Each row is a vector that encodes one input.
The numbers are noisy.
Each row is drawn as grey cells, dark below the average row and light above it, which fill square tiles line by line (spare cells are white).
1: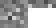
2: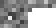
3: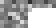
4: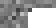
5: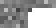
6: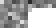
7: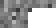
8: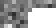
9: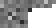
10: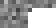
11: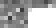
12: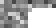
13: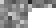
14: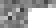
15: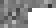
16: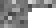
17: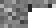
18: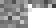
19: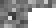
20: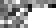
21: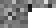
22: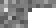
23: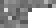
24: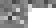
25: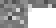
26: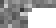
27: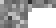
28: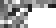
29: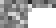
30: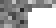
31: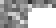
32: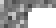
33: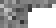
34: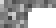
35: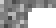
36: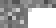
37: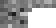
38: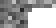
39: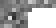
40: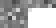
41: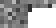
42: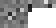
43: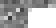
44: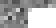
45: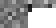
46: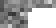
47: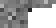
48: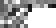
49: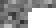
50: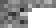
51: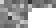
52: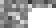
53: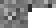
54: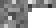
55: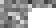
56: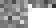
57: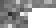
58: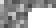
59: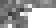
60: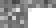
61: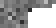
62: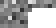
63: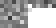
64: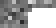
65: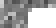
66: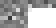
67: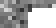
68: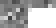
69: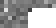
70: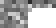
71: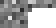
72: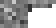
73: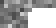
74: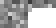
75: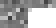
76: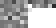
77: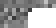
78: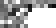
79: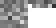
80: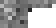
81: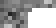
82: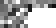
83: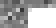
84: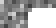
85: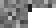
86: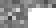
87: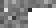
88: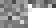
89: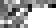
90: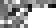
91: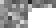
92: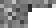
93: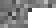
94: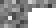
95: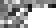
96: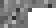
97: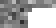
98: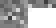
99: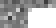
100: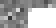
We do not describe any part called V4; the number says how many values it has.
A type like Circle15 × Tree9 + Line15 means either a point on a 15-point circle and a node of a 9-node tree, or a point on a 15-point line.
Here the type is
List2(Bool × V4).
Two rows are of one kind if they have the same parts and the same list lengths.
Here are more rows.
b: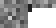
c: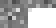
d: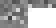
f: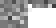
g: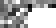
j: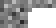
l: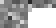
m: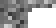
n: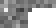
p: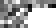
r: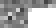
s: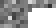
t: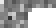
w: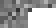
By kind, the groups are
b, j, m, n, s, w
c, d, f, l, r, t
g, p

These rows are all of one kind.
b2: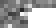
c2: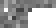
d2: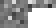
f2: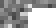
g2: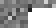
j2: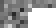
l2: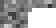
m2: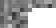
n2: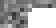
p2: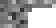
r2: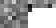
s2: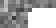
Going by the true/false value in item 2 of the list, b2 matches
g2 and p2.
